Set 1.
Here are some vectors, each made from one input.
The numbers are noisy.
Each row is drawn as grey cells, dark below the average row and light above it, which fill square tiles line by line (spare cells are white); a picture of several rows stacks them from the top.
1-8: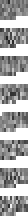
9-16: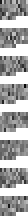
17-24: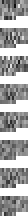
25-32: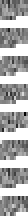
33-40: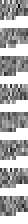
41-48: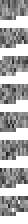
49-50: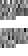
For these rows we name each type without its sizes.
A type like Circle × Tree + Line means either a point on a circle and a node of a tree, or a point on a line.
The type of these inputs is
Tree.
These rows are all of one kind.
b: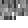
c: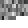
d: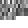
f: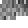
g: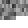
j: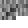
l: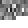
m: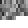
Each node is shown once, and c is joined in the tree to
b.
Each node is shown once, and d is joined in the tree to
m.
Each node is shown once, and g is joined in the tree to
b, f, j and m.
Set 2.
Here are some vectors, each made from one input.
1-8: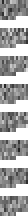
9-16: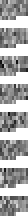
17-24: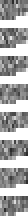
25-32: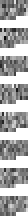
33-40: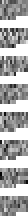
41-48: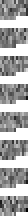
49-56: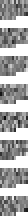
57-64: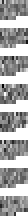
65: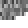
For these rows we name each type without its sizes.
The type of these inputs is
Bool × Bool × Bool.
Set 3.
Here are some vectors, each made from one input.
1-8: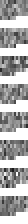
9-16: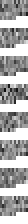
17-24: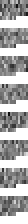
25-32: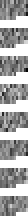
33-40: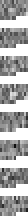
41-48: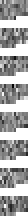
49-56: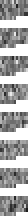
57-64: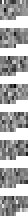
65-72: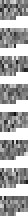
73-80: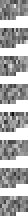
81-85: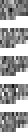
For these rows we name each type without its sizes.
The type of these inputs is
Bool × Bool × Bool.
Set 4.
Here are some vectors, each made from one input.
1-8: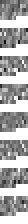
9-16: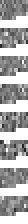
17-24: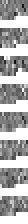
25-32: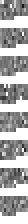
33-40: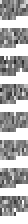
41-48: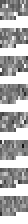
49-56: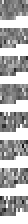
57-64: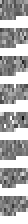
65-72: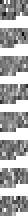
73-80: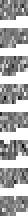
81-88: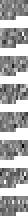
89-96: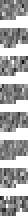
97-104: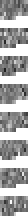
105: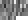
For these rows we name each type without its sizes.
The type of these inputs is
Bool × Bool × Bool + Unit.
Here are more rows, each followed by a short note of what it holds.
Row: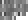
three true/false values
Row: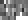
a fixed value
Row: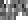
a fixed value
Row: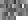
three true/false values
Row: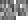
three true/false values
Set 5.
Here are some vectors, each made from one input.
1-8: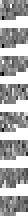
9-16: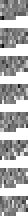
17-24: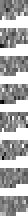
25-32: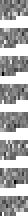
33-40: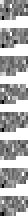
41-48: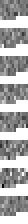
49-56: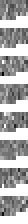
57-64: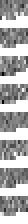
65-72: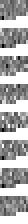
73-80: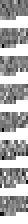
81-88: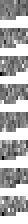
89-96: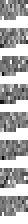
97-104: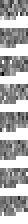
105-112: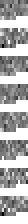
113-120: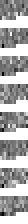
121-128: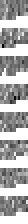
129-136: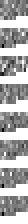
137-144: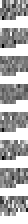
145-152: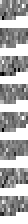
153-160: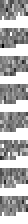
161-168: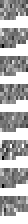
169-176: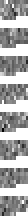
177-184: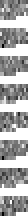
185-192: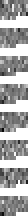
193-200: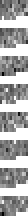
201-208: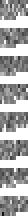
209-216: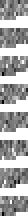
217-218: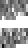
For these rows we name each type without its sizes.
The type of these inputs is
Bool × Bool × Bool.
